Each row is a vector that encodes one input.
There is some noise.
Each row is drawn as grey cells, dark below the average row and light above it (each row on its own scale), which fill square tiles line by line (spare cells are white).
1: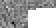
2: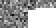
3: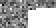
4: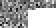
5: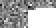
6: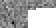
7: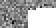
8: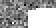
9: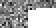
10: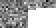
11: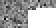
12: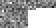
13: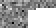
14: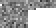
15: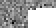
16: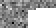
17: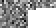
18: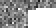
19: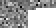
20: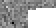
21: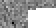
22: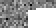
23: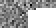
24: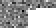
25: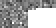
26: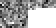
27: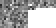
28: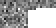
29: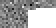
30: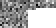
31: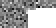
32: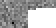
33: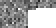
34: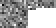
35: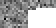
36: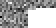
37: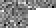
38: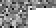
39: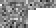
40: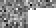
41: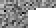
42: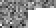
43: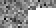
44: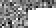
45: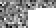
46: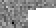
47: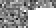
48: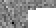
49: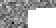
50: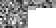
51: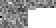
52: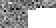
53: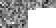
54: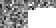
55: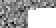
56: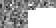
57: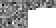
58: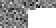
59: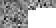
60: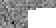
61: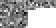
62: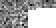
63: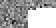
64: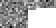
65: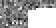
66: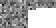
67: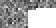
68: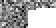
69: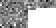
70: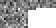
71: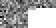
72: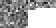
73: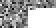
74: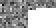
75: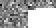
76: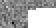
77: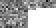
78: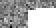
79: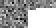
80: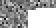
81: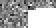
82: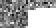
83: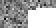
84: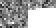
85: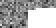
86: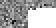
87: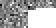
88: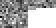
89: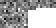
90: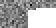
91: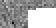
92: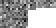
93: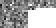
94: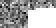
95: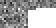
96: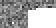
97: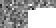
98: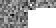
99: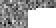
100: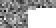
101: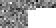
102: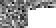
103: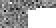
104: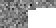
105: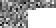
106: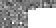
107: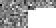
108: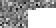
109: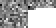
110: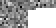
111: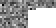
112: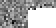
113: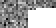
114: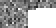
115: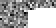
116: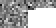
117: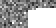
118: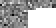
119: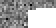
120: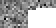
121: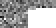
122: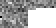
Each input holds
a node of a 9-node tree, together with either a point on a 9-point circle, or a fixed value.
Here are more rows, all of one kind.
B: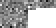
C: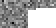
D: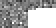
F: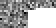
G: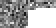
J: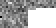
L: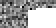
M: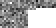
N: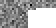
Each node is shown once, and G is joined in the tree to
B and F.
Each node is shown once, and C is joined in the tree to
N.
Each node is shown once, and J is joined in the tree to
B and M.
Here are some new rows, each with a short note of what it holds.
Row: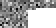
a node of a 9-node tree
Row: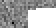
a node of a 9-node tree
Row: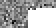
a node of a 9-node tree
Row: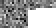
a point on a 9-point circle and a node of a 9-node tree
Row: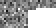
a node of a 9-node tree
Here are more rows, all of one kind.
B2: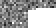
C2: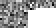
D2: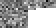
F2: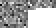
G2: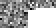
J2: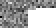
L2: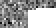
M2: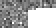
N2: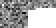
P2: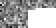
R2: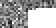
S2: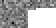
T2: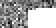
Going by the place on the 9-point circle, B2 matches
F2 and J2.
